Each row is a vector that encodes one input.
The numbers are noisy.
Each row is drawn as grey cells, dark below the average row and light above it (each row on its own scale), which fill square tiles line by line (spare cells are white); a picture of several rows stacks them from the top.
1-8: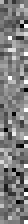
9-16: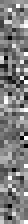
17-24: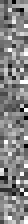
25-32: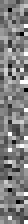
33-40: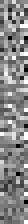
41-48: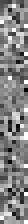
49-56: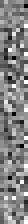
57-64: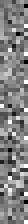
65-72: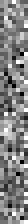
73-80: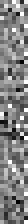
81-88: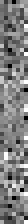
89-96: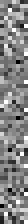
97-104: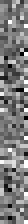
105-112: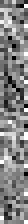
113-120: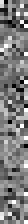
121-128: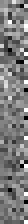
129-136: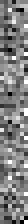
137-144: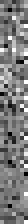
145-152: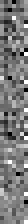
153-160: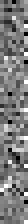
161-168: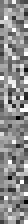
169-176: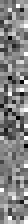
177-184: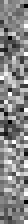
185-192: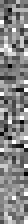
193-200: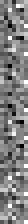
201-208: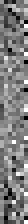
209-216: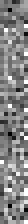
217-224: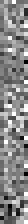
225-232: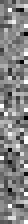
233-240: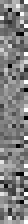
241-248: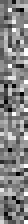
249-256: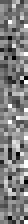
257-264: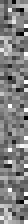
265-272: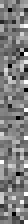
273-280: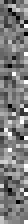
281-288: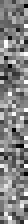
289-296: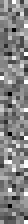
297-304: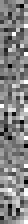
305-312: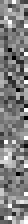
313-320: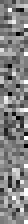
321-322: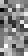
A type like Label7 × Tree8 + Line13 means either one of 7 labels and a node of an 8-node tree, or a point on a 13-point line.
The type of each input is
Label6 × Label7.
